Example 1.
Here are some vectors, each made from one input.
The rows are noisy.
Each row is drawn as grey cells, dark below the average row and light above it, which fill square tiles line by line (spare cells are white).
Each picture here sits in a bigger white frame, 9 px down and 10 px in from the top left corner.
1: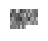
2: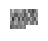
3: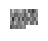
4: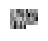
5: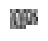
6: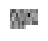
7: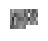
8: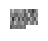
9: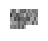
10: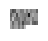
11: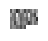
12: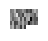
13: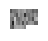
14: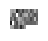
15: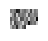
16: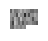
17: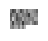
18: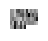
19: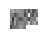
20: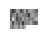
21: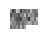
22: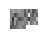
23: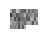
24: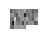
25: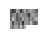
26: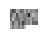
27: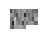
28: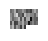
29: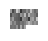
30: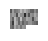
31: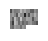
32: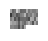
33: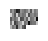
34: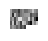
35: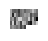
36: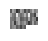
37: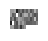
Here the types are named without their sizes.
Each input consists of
either a label, or three true/false values.
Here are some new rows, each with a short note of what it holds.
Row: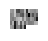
a label
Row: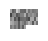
three true/false values
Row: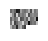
a label
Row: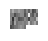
three true/false values
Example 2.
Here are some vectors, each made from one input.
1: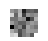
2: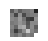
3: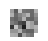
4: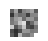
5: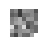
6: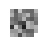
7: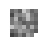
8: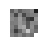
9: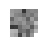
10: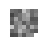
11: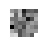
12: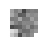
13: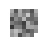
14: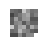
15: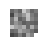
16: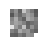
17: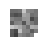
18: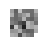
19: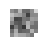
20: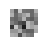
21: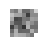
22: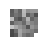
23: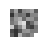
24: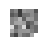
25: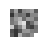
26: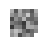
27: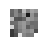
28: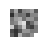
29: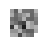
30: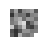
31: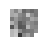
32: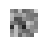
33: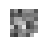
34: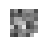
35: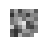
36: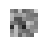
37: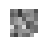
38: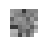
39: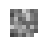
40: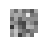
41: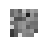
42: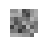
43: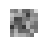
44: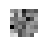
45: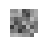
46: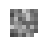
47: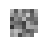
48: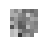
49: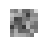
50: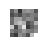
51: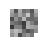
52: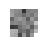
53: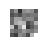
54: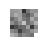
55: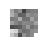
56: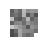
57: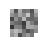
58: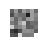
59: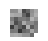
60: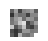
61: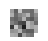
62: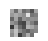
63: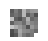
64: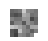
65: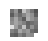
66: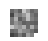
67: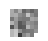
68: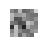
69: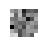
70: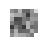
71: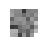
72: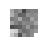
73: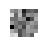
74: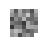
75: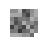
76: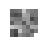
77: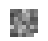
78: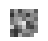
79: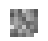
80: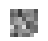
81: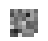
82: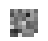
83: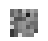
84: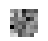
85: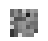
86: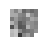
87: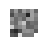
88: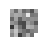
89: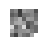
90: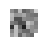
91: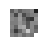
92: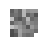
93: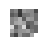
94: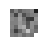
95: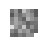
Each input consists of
a true/false value, together with either a point on a 10-point circle, or a fixed value.
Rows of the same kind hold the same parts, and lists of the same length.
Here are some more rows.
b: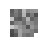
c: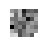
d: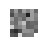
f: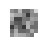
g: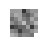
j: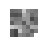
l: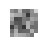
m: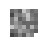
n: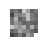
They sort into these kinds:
b, d, f, g, j, l, m, n
c

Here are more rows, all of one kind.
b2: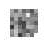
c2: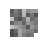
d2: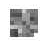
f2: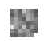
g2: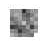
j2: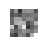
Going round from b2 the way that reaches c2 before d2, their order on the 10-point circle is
b2, f2, j2, g2, c2, d2.
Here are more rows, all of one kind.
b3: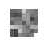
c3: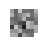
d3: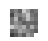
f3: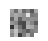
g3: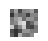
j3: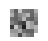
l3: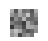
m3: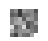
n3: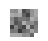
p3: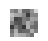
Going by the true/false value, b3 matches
d3, g3 and m3.
